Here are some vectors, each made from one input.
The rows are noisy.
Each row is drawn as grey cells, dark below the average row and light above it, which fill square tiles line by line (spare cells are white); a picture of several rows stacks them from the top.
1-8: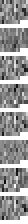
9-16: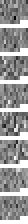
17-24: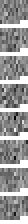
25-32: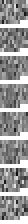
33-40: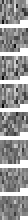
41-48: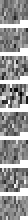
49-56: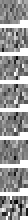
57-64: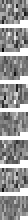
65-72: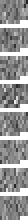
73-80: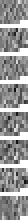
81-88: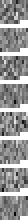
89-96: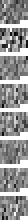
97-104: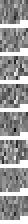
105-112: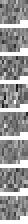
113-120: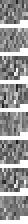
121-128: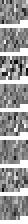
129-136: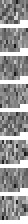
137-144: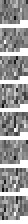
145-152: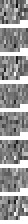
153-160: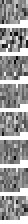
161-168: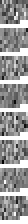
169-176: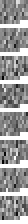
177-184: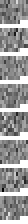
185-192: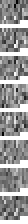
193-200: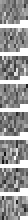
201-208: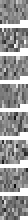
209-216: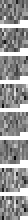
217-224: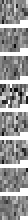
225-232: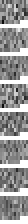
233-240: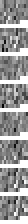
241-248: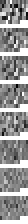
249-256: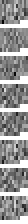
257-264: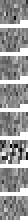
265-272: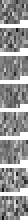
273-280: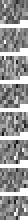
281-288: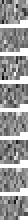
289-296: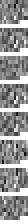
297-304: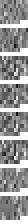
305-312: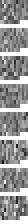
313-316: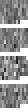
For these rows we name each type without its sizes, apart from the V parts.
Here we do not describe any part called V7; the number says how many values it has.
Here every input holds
a list of items, each either a point on a line, or a true/false value and a value of V7.
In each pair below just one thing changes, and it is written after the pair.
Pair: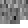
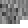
the true/false value in item 1 of the list
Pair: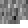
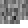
the value of V7 in item 1 of the list
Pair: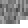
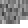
the value of V7 in item 2 of the list
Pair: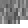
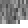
the value of V7 in item 1 of the list
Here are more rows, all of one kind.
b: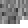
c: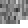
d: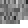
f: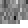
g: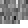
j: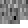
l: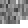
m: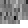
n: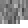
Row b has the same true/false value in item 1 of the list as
c, l and n.
